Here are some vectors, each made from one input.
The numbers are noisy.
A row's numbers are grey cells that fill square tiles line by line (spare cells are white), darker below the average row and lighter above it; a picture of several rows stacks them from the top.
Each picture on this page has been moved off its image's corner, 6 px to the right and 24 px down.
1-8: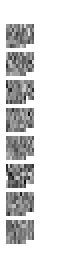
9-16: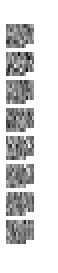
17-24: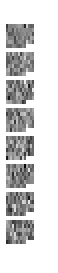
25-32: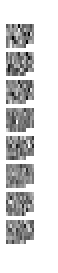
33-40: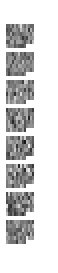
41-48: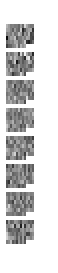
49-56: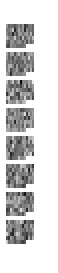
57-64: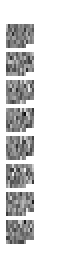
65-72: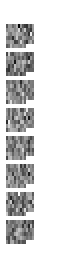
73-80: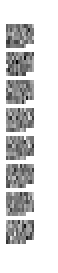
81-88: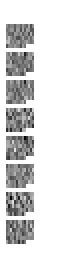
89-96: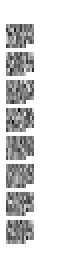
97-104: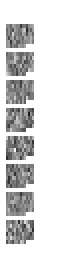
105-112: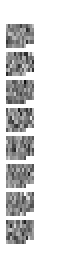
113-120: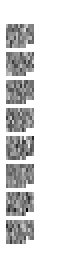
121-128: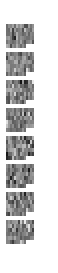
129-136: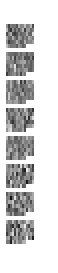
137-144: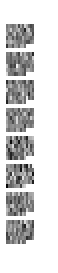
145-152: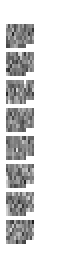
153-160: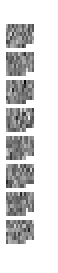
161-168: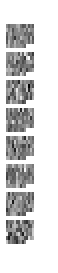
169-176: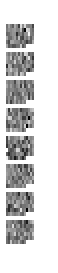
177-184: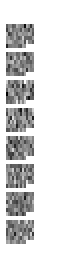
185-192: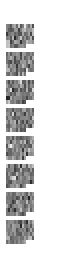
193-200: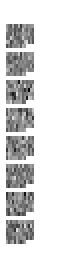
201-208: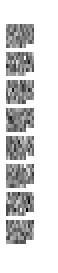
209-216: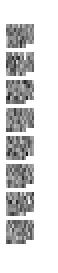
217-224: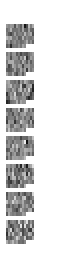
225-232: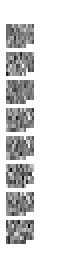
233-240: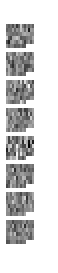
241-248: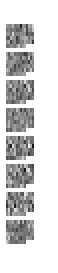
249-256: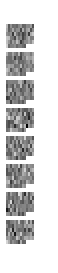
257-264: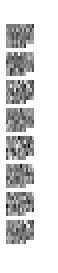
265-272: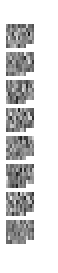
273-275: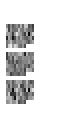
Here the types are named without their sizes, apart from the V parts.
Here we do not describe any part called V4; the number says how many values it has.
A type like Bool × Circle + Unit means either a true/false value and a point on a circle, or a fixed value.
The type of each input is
(Circle + V4) × List(Line).
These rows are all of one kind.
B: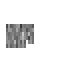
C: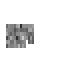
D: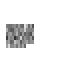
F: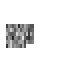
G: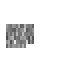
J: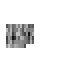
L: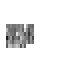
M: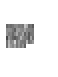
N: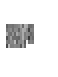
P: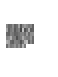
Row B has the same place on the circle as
D, F and N.
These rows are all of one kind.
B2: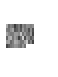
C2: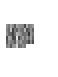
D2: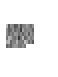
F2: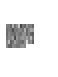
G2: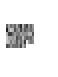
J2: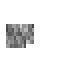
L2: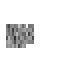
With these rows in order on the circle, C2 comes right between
F2 and L2.
